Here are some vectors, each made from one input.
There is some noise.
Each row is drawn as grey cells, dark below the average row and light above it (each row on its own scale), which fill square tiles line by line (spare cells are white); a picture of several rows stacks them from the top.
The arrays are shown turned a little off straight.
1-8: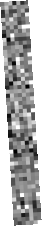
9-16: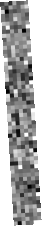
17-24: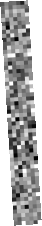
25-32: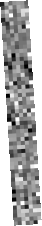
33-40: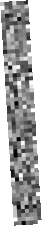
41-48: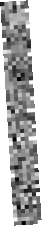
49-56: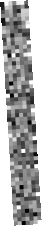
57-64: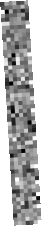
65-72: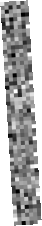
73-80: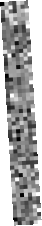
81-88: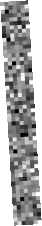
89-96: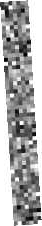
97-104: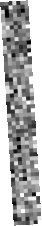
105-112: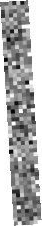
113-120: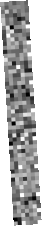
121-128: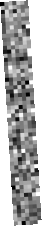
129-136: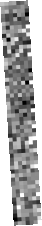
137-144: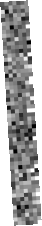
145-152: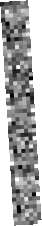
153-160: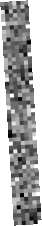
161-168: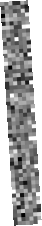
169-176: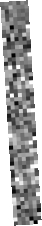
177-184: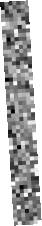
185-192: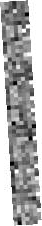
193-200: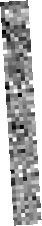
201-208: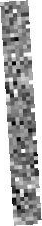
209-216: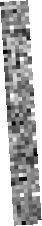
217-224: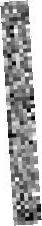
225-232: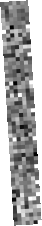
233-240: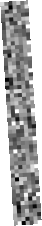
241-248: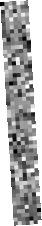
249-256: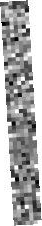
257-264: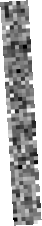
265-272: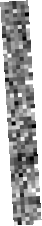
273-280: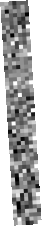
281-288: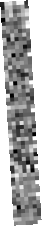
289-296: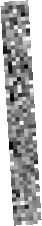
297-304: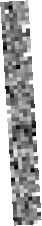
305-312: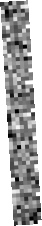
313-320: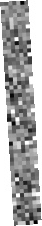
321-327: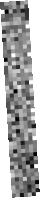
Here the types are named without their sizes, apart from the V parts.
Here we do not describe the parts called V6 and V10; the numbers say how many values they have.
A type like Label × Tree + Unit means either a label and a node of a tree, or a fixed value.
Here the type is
(Bool × Bool × Bool + Unit) × V10 + Circle × V6.
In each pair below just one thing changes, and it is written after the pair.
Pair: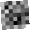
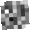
one of the three true/false values
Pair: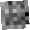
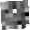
one of the three true/false values
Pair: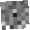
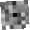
the value of V10
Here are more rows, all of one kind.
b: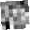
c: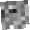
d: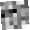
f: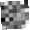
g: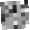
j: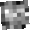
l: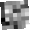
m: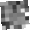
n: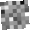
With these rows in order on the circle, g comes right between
d and f.
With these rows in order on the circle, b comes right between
m and n.
